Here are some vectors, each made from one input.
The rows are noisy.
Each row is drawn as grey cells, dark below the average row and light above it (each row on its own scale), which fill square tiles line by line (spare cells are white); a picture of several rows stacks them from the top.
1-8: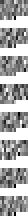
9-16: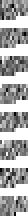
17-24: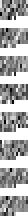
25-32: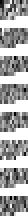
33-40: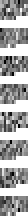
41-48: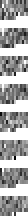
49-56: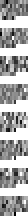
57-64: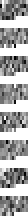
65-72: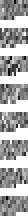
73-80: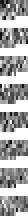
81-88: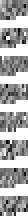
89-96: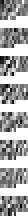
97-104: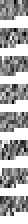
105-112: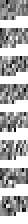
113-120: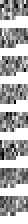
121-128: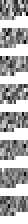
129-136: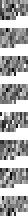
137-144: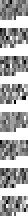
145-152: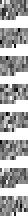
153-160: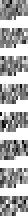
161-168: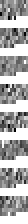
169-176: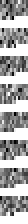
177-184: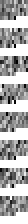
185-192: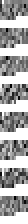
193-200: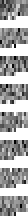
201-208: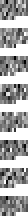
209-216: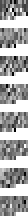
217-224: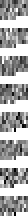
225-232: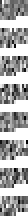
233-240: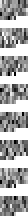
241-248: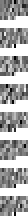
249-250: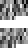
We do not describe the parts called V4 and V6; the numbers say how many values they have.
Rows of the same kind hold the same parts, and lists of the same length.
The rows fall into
3 kinds.
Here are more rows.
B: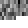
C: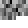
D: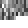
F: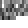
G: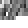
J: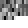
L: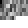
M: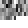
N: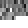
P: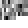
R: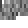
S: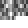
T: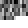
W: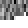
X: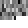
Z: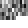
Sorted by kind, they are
B, C, M, P, X
D, F, G, R, Z
J, L, N, S, T, W

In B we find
a point on a 9-point circle and a value of V6.
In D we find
a node of an 8-node tree.
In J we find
a node of a 10-node tree, a true/false value and a value of V4.
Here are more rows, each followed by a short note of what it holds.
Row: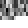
a node of a 10-node tree, a true/false value and a value of V4
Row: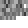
a point on a 9-point circle and a value of V6
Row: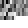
a node of a 10-node tree, a true/false value and a value of V4
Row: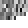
a point on a 9-point circle and a value of V6
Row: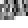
a node of a 10-node tree, a true/false value and a value of V4
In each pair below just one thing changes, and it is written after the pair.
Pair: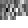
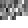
the value of V4
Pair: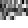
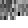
the node of the tree
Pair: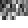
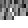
the true/false value
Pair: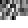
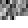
the node of the tree
